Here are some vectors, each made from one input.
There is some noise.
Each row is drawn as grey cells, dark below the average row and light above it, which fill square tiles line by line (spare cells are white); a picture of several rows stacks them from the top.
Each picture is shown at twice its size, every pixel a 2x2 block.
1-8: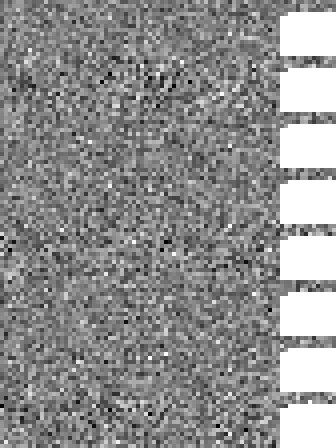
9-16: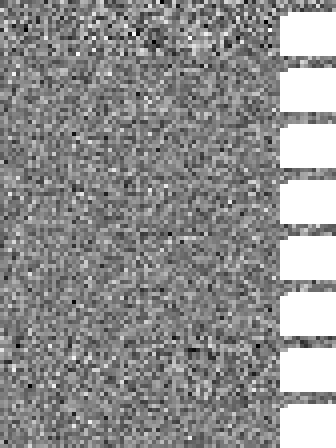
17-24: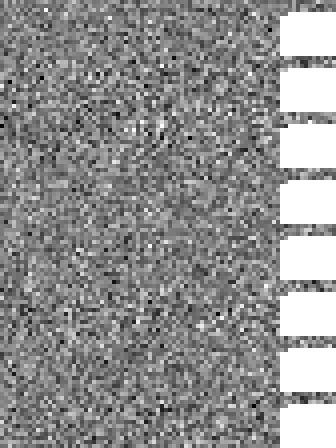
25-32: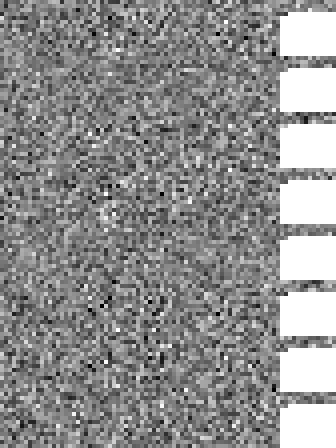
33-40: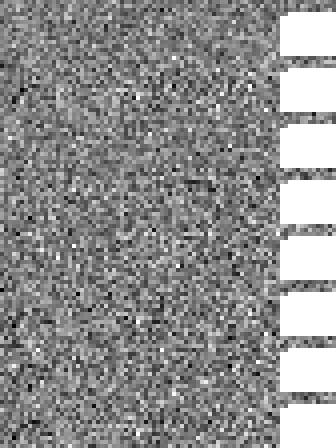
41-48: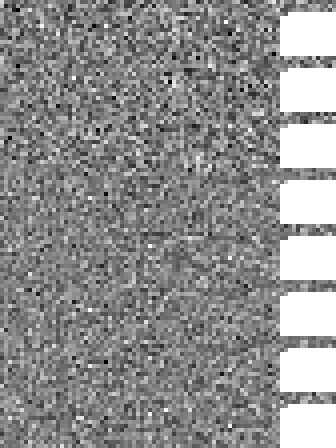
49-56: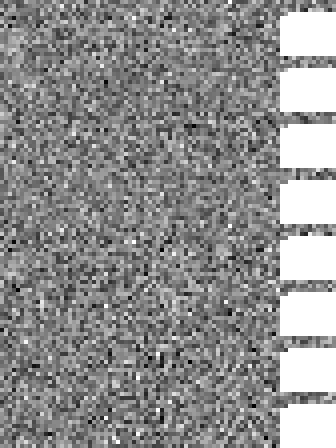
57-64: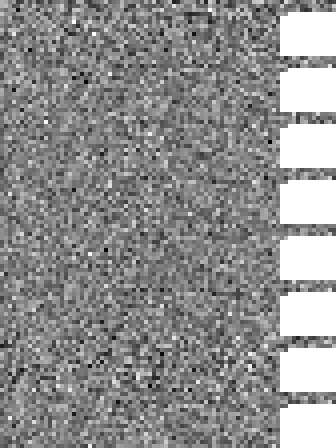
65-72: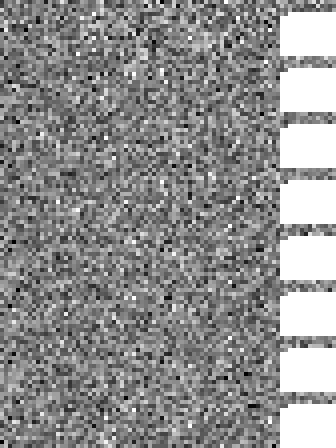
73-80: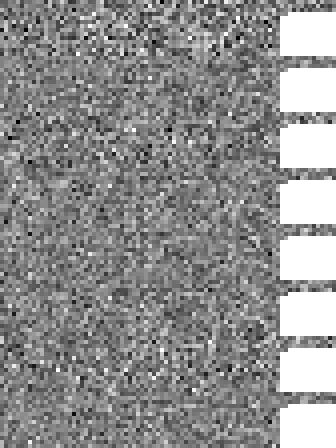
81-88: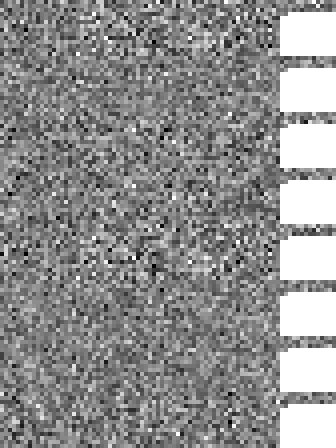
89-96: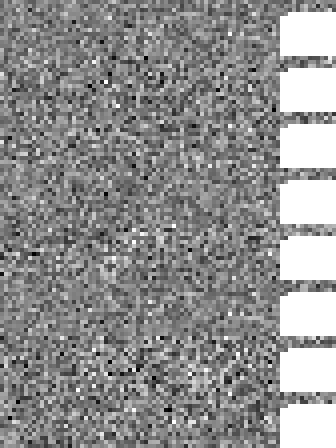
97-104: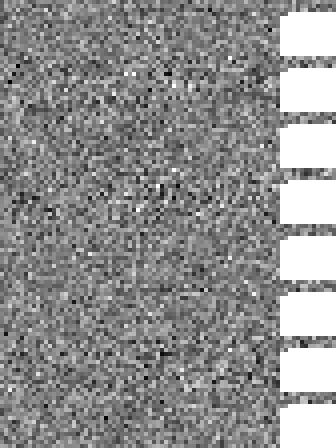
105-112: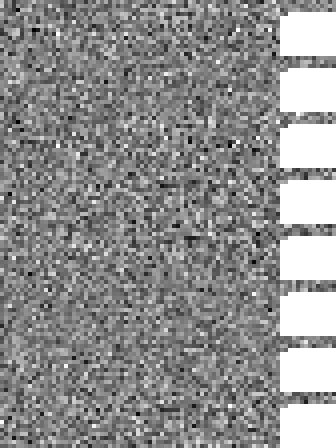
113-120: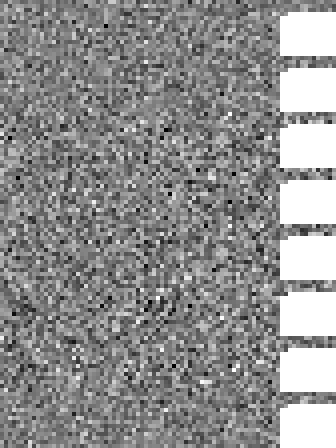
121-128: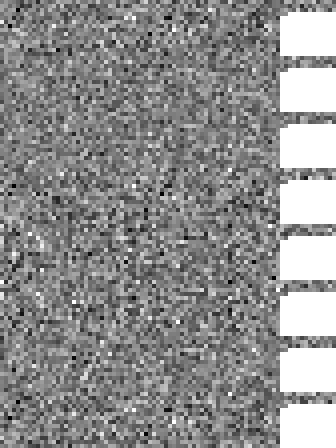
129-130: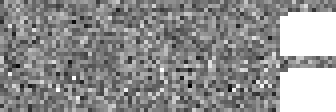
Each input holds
either a node of a 9-node tree, or a list of up to two points on a 6-point circle.
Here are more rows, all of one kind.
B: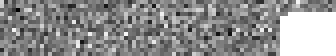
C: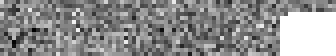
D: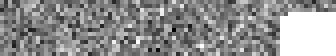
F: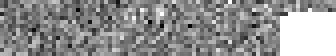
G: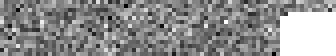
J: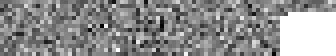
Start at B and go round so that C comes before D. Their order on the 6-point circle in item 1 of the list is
B, C, D, J, F, G.
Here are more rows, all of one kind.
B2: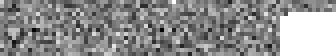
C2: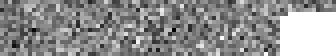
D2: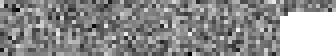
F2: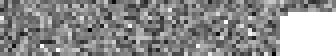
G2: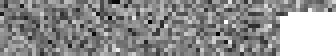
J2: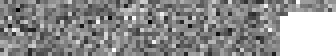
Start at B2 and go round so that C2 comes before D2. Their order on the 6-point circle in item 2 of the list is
B2, C2, J2, G2, F2, D2.
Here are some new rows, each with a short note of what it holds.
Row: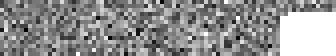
the empty list
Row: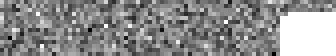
a list of two items
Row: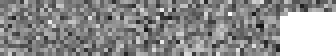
a list of one item
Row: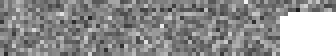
a node of a 9-node tree
